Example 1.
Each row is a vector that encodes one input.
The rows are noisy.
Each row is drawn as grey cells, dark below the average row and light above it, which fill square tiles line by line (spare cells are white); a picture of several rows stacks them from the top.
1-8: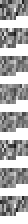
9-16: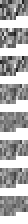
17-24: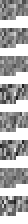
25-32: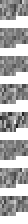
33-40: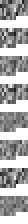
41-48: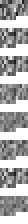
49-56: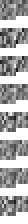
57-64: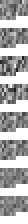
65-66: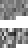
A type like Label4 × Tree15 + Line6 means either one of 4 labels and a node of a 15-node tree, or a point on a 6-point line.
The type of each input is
Line5.
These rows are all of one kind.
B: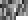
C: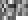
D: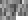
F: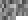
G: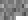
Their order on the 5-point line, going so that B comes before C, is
B, F, G, D, C.
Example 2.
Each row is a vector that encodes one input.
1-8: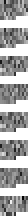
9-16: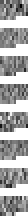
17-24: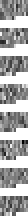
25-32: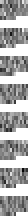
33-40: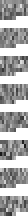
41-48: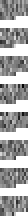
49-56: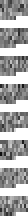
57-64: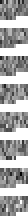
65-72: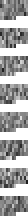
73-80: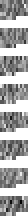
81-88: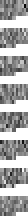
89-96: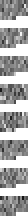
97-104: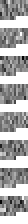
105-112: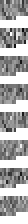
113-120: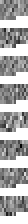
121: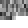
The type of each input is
Bool × Bool × Bool × Bool.
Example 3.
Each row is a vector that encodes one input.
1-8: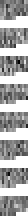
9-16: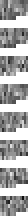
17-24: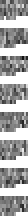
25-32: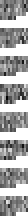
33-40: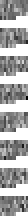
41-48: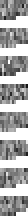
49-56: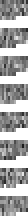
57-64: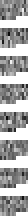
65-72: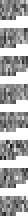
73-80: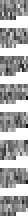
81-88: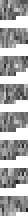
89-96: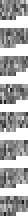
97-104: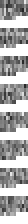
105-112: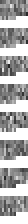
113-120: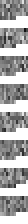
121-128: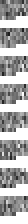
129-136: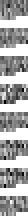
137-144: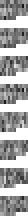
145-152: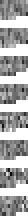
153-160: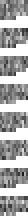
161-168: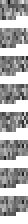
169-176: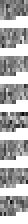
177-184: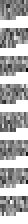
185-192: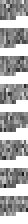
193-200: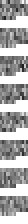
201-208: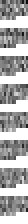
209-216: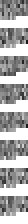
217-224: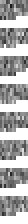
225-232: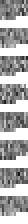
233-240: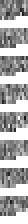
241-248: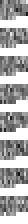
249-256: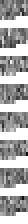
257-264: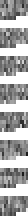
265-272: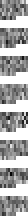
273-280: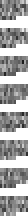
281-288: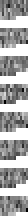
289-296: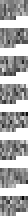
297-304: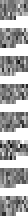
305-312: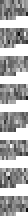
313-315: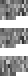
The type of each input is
Bool × Bool × Bool.
